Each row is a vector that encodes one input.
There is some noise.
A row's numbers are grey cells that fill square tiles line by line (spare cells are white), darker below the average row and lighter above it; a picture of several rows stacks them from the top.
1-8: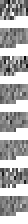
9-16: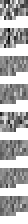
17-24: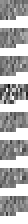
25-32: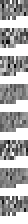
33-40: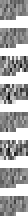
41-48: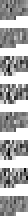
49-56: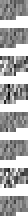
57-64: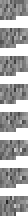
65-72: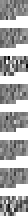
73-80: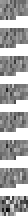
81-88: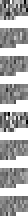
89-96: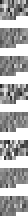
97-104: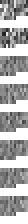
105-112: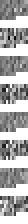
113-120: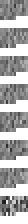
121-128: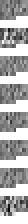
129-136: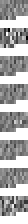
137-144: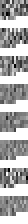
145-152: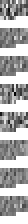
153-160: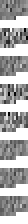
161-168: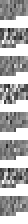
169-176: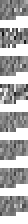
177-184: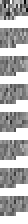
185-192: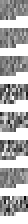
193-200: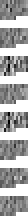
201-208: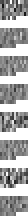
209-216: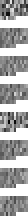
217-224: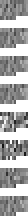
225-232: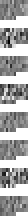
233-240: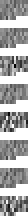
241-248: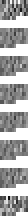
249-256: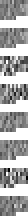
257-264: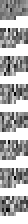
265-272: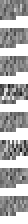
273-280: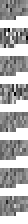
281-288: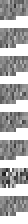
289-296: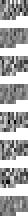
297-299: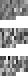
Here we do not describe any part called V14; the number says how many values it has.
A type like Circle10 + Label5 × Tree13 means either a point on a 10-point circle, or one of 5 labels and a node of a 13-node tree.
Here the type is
Bool × Circle9 + V14.
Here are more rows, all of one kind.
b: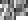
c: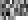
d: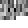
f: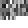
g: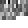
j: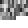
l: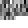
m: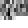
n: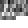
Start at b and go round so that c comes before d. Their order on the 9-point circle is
b, j, n, g, l, f, c, m, d.
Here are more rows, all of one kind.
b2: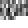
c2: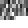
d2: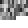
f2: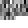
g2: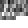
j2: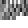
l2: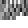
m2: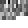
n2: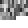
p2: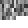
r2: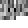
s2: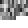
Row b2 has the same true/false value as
c2 and f2.
